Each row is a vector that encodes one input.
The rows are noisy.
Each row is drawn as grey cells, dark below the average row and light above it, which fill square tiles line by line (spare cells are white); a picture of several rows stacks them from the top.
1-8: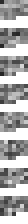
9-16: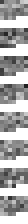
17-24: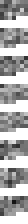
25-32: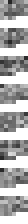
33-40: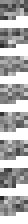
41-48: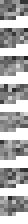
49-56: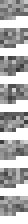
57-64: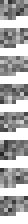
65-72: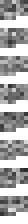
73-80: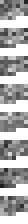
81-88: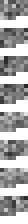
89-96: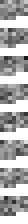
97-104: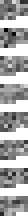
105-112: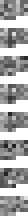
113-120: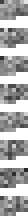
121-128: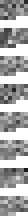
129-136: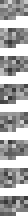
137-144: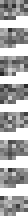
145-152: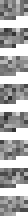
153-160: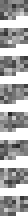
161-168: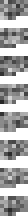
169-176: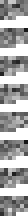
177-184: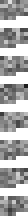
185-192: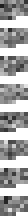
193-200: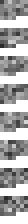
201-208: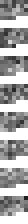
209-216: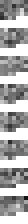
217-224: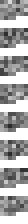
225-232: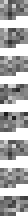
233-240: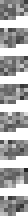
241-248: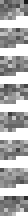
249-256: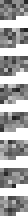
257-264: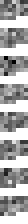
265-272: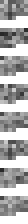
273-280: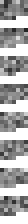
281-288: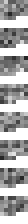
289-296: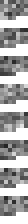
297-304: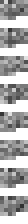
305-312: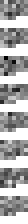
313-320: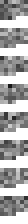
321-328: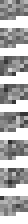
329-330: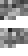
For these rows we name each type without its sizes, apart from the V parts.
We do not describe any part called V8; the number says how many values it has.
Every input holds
either a label and a value of V8, or a list of points on a circle.
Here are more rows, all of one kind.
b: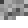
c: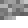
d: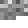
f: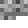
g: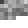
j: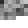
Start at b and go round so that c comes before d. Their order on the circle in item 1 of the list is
b, j, g, c, d, f.
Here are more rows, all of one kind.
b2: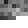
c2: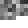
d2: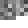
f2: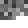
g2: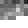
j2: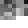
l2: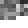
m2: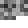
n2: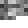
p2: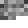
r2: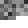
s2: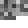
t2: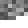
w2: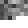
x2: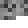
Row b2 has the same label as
f2, r2, s2 and w2.
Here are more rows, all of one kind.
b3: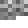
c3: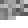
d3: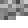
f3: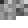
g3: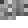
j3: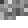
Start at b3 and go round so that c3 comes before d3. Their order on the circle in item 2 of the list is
b3, j3, c3, d3, f3, g3.
